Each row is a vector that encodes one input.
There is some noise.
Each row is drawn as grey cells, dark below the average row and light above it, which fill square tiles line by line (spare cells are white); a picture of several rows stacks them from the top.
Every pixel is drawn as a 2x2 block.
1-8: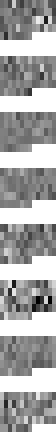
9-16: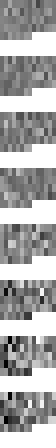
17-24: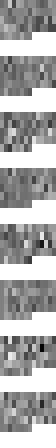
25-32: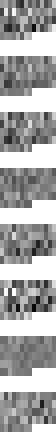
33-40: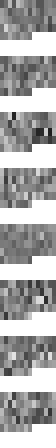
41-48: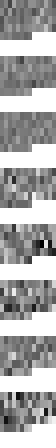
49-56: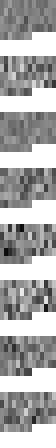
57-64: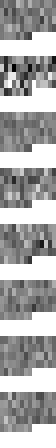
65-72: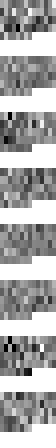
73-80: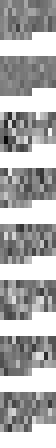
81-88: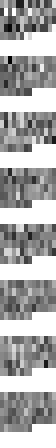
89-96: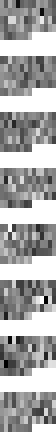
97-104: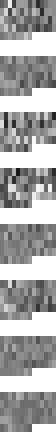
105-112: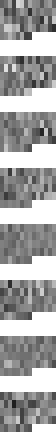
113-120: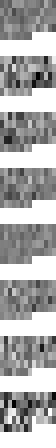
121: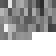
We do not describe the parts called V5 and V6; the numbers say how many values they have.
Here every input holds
either a point on each of two 3-point lines, a true/false value and a value of V6, or a value of V5.
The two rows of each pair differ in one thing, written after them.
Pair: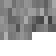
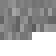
the value of V6
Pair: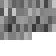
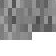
the place on one of the two 3-point lines
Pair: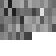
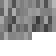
the place on one of the two 3-point lines
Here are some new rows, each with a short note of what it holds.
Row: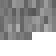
a point on each of two 3-point lines, a true/false value and a value of V6
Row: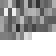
a point on each of two 3-point lines, a true/false value and a value of V6
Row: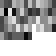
a value of V5
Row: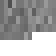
a point on each of two 3-point lines, a true/false value and a value of V6
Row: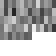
a value of V5
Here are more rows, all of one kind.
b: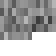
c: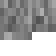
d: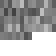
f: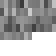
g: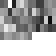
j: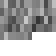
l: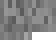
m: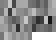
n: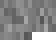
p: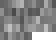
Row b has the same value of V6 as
d, m and p.
